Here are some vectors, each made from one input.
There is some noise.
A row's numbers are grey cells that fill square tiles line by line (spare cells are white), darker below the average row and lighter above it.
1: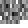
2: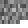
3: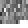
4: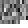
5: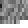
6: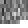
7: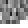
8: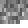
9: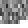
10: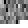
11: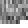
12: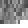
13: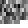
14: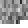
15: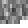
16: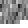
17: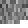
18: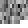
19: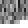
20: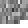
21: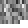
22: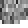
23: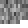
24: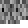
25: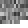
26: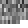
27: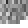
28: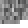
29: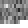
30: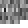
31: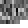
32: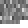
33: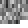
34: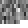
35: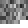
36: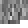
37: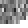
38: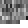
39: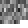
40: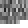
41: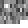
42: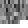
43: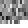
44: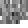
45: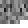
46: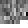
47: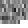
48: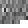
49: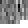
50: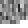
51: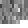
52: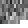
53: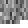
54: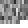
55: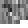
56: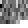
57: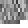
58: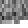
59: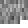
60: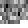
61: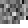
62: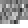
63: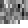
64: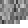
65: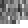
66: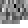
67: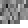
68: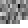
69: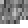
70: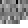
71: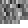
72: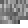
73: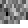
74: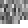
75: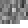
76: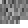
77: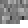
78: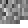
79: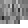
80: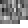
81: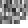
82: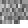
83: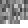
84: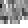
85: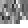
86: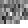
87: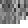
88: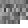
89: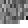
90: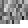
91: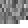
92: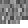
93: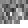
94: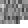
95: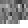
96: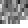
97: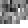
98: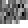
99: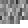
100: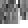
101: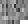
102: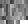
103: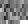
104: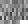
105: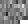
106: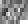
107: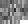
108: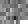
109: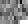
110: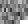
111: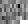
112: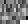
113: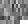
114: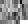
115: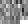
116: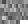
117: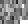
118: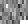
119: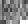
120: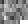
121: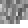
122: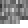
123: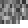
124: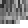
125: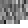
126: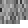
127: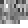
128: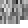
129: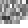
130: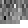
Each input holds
two labels (each one of 9), together with either one of 9 labels, or a point on a 9-point line.
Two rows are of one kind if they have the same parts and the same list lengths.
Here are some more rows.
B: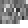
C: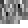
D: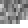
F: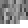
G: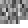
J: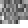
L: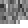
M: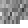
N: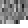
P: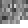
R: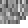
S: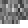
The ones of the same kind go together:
B, D, G, J, M, N, R, S
C, F, L, P

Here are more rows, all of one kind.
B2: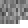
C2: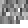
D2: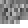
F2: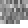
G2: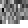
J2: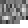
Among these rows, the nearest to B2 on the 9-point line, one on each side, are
F2 and G2.
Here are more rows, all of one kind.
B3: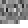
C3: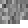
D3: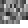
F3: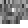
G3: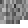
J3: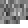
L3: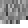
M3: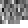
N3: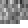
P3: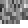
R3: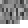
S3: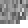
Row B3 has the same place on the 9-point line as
C3, G3 and N3.
